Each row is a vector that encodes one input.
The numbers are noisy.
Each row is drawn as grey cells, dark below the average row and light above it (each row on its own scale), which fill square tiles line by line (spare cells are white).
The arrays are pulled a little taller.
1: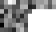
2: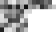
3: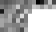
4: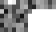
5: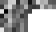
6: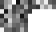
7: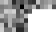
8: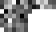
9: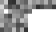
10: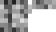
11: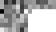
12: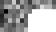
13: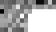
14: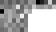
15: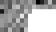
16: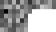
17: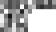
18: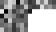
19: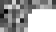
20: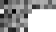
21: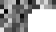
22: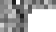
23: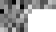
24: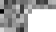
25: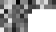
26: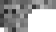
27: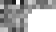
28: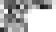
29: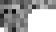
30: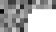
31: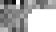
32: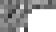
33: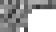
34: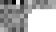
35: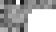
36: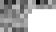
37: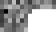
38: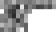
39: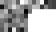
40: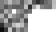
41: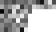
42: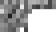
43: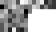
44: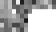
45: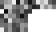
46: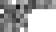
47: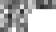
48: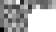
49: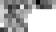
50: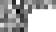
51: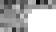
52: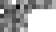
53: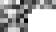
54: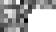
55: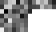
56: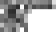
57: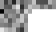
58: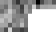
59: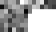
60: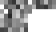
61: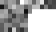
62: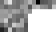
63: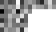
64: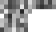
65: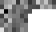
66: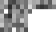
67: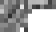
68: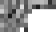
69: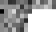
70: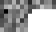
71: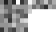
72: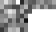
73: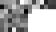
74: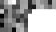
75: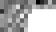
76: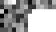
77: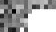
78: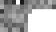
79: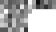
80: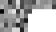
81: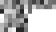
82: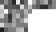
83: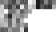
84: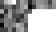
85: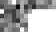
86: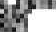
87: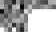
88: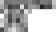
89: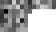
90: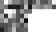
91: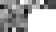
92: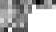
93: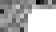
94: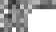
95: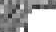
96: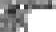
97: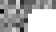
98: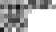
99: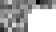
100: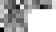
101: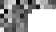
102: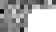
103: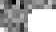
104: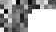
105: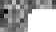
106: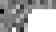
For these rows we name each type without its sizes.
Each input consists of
a list of points on a circle.
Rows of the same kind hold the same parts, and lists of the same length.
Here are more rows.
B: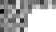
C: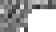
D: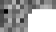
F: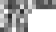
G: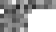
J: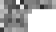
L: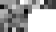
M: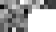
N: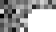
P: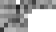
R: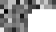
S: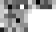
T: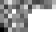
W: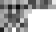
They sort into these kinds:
B, F, J, P, S, T, W
C, D, G, N, R
L, M

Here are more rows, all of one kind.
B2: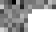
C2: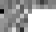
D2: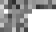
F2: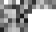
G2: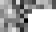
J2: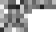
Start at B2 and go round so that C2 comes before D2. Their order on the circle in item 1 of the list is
B2, C2, G2, F2, J2, D2.
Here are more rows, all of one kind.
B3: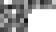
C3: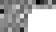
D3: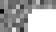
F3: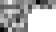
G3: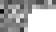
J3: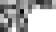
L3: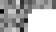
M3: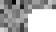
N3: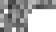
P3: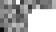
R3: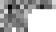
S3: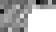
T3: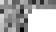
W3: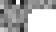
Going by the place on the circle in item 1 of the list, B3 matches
F3, J3 and P3.
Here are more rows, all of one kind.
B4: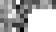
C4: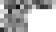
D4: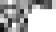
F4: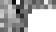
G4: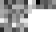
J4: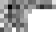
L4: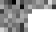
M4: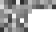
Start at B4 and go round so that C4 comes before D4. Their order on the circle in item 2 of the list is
B4, F4, C4, G4, D4, J4, L4, M4.
